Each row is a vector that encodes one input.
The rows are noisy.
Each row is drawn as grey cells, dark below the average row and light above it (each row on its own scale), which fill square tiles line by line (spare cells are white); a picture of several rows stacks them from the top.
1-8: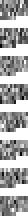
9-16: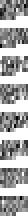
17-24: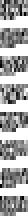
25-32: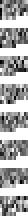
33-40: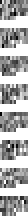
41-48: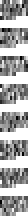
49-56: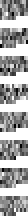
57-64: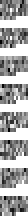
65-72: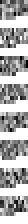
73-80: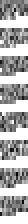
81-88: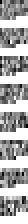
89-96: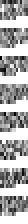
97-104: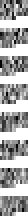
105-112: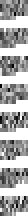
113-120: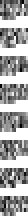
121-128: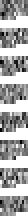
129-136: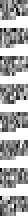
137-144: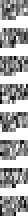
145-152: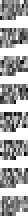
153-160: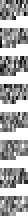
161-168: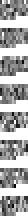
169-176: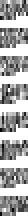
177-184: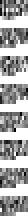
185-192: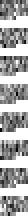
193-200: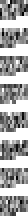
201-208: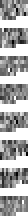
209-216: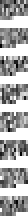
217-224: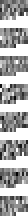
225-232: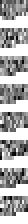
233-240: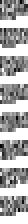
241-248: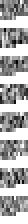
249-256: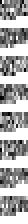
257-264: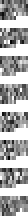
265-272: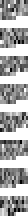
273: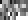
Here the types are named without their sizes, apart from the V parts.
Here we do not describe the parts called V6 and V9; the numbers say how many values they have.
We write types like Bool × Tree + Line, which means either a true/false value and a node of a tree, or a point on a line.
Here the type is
(Circle + V6) × (Line + V9).
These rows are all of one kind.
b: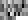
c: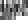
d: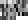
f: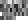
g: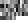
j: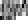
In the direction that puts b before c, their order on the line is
j, b, f, c, d, g.
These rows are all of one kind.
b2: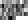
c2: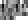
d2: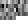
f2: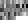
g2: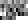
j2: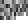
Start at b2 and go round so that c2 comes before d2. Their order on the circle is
b2, g2, c2, f2, d2, j2.
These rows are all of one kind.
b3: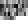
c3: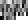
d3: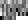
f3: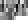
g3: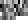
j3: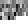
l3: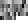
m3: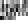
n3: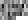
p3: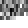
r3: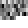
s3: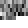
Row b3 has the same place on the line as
f3, p3 and r3.
